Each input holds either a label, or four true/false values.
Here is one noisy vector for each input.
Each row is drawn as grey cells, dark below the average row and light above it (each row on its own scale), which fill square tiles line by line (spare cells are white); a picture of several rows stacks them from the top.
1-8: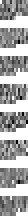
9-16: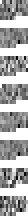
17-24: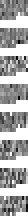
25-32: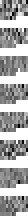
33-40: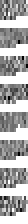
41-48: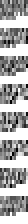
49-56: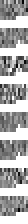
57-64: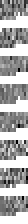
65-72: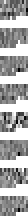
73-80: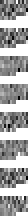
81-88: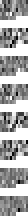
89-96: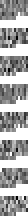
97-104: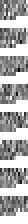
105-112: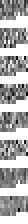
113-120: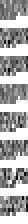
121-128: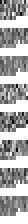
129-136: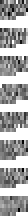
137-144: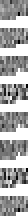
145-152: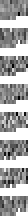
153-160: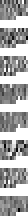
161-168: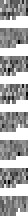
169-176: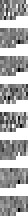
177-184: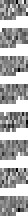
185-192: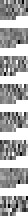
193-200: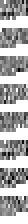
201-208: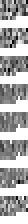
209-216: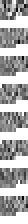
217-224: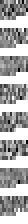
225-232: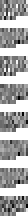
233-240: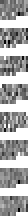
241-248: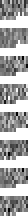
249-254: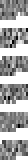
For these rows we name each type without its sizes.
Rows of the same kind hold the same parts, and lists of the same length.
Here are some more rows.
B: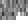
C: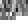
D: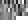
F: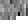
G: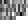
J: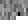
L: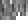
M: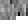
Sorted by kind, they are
B, D, F, G, J, L, M
C

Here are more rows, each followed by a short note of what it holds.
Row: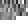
four true/false values
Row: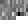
four true/false values
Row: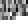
a label
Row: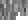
four true/false values
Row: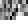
a label
